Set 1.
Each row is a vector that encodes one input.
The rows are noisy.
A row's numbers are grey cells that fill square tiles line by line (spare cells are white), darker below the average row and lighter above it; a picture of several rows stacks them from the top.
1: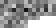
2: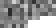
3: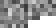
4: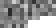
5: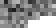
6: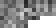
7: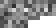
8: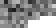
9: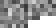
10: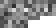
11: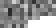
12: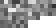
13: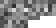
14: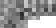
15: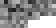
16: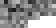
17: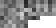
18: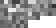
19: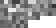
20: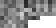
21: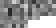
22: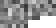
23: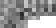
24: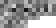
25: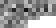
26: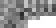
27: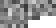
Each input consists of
three true/false values.
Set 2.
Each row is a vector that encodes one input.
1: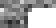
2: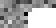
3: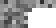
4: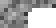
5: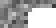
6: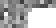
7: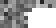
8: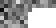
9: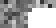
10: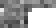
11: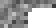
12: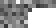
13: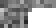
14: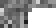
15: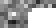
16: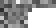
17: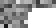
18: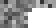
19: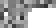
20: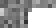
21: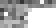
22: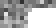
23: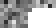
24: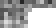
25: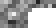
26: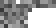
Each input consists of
a point on a 5-point circle.
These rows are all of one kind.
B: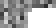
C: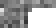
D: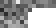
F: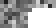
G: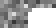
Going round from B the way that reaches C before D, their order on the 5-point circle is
B, G, C, F, D.
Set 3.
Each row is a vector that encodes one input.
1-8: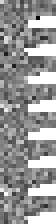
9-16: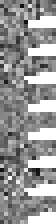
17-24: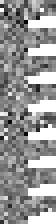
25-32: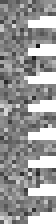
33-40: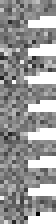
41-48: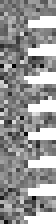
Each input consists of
one of 10 labels.
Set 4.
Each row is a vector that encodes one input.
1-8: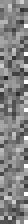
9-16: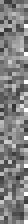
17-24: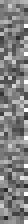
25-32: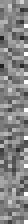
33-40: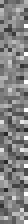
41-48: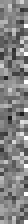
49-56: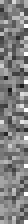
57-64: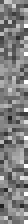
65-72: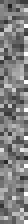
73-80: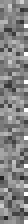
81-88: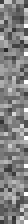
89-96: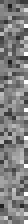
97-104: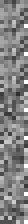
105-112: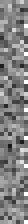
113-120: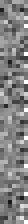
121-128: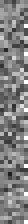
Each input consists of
four true/false values.
